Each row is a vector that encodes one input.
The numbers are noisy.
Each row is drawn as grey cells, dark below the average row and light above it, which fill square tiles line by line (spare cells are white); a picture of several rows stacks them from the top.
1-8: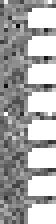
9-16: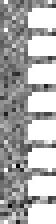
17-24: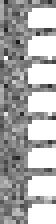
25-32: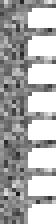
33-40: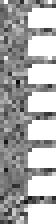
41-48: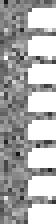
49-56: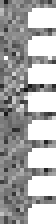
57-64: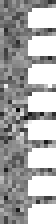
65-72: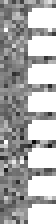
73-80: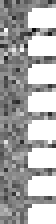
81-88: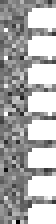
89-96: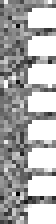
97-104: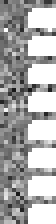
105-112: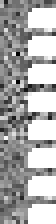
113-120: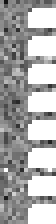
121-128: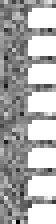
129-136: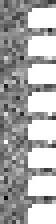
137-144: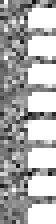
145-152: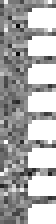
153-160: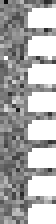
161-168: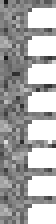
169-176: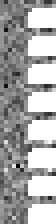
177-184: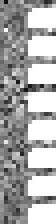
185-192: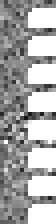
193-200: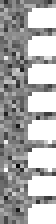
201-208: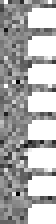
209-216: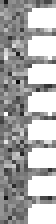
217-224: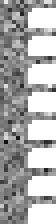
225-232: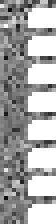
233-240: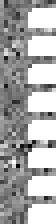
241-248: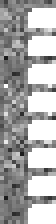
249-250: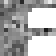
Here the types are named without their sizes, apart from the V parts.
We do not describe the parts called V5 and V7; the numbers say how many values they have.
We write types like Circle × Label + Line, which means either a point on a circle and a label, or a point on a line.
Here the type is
Bool × Tree + Unit + V5 × V7.
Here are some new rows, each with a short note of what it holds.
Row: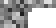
a node of a tree and a true/false value
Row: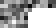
a node of a tree and a true/false value
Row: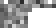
a node of a tree and a true/false value
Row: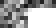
a fixed value
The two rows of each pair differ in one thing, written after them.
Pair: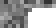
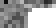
the value of V5
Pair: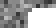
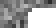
the value of V5
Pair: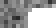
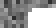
the value of V7
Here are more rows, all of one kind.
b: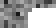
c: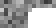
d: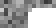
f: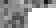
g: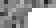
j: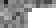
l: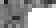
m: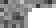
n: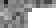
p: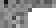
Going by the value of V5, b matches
f, j, m and n.
